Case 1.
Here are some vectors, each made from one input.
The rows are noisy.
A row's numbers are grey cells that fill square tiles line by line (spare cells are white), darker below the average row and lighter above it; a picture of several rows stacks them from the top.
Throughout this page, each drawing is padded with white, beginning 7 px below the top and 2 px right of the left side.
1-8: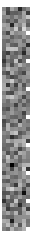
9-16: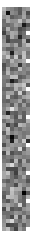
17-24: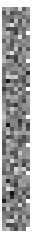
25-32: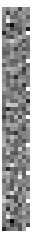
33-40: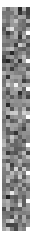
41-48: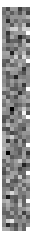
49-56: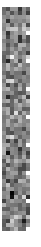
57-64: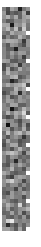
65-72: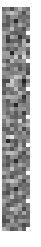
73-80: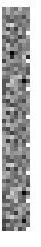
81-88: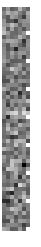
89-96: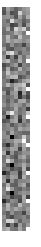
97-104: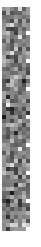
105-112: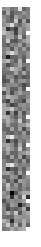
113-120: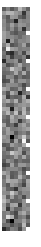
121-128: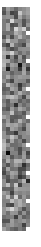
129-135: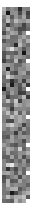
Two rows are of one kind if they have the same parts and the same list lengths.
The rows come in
2 kinds.
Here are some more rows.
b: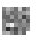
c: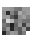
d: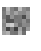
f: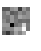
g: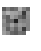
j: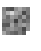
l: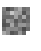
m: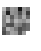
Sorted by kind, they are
b, d, g, j, l
c, f, m

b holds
a point on an 11-point line.
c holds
a point on an 8-point line and three true/false values.
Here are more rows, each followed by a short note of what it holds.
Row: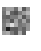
a point on an 11-point line
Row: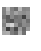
a point on an 11-point line
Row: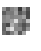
a point on an 8-point line and three true/false values
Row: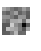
a point on an 8-point line and three true/false values
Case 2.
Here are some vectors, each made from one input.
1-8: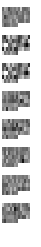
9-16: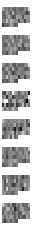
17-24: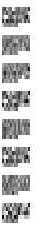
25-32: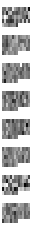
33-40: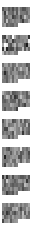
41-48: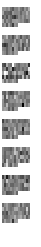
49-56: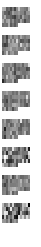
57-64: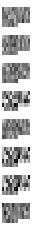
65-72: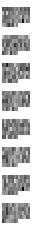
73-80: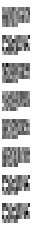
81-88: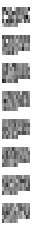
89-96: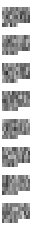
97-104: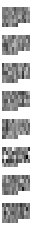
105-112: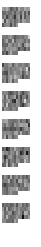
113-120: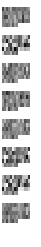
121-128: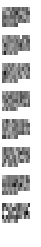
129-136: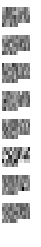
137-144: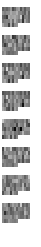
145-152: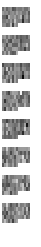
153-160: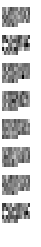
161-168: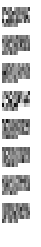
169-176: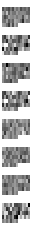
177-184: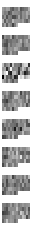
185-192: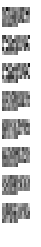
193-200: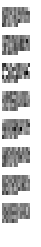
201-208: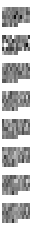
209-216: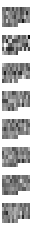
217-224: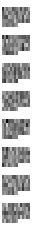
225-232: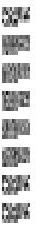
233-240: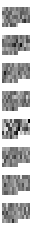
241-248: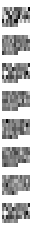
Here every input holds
either a point on a 7-point line, or a point on a 9-point line and a node of a 15-node tree.
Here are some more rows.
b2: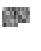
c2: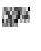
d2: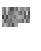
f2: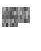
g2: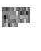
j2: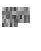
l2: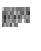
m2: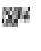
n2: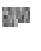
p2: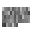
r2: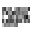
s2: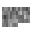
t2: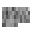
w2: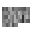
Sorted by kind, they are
b2, d2, f2, g2, j2, l2, n2, p2, s2, t2, w2
c2, m2, r2

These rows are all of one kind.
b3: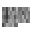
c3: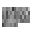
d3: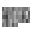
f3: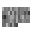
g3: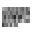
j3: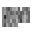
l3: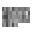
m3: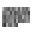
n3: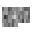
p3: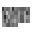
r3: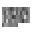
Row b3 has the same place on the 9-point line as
g3, j3 and m3.
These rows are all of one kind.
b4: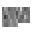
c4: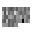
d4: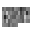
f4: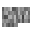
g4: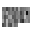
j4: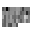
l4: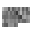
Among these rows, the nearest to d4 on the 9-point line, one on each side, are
b4 and l4.
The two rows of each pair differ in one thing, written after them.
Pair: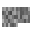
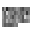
the node of the tree
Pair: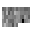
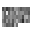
the node of the tree
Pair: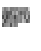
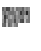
the node of the tree
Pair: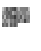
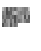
the place on the 9-point line
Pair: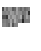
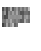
the place on the 9-point line
